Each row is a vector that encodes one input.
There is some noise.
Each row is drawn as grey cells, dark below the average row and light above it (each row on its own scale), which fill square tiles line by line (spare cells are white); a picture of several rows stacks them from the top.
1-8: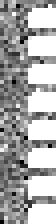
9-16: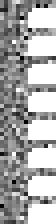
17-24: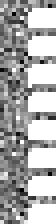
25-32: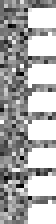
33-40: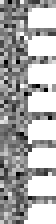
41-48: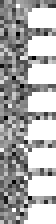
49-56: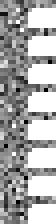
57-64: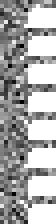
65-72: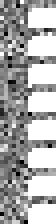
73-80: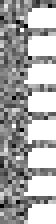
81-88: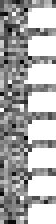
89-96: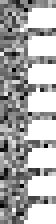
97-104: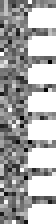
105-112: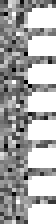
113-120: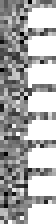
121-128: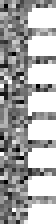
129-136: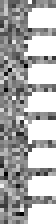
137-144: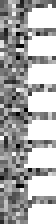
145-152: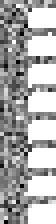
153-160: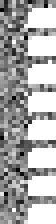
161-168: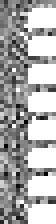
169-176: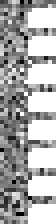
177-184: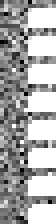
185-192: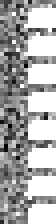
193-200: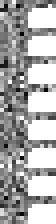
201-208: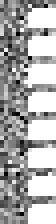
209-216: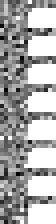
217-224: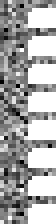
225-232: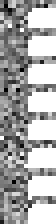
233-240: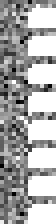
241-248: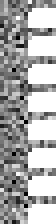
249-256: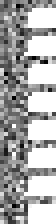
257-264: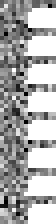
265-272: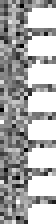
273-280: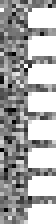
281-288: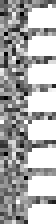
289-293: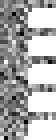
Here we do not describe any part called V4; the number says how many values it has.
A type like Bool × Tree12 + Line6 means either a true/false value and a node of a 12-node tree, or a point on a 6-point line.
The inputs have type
Bool × (Tree14 + Unit) + V4 × V4.
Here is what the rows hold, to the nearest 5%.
About 80% of them hold a true/false value, together with either a fixed value, or a node of a 14-node tree. The rest hold two values of V4.
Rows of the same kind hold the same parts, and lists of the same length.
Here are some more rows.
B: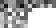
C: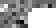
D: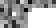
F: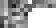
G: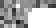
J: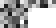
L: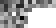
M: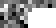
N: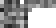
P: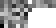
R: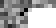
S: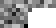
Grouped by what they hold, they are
B, D, J, L, N, R
C, G, M, S
F, P

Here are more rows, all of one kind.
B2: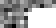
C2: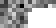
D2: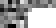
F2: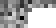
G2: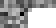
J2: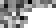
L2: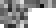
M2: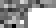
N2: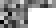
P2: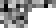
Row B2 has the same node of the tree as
D2, L2 and M2.
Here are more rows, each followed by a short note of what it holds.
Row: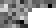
two values of V4
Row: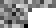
two values of V4
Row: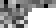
a node of a 14-node tree and a true/false value
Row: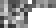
a true/false value
